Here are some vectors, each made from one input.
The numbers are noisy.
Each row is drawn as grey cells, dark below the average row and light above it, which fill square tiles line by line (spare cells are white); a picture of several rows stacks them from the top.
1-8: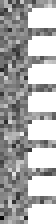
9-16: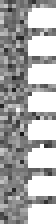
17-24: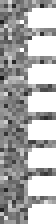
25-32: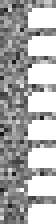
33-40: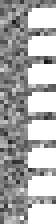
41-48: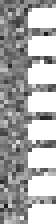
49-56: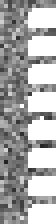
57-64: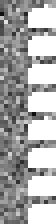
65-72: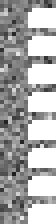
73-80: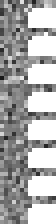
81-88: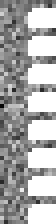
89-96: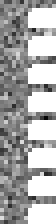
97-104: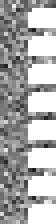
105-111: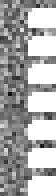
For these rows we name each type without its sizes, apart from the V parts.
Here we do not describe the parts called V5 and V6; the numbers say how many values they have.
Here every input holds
a value of V6, together with either a point on a line, or a true/false value and a value of V5.
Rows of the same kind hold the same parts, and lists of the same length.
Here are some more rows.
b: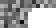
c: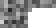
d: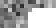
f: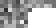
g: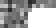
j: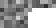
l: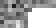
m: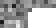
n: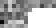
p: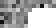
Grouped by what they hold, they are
b, c, g, j
d, f, l, m, n, p

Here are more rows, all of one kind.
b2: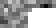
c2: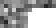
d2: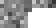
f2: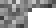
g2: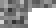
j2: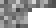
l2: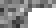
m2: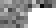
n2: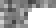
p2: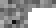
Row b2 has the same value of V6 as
c2 and m2.
